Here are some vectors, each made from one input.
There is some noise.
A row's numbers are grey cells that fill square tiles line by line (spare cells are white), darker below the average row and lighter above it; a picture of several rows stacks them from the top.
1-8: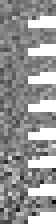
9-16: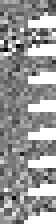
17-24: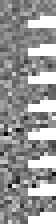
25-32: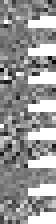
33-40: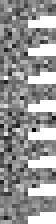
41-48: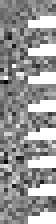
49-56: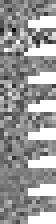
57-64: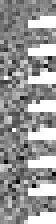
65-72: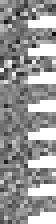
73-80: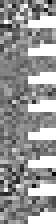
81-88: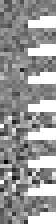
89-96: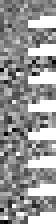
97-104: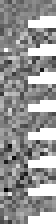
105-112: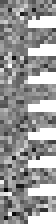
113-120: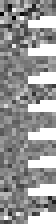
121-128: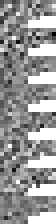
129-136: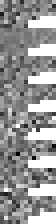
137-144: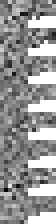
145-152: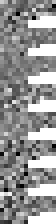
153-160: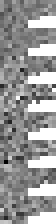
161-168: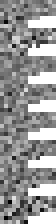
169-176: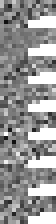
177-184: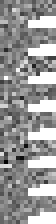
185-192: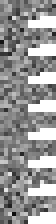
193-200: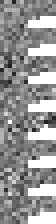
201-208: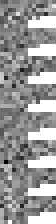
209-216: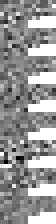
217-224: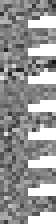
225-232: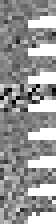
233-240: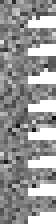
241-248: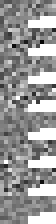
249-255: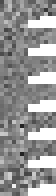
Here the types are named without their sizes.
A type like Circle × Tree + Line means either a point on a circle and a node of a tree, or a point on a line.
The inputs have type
Bool × Bool × Bool + Circle × (Circle × Circle + Unit).
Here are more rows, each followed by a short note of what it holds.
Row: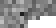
three true/false values
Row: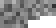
a point on a circle
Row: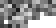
a point on a circle
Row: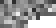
three true/false values
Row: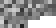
three true/false values
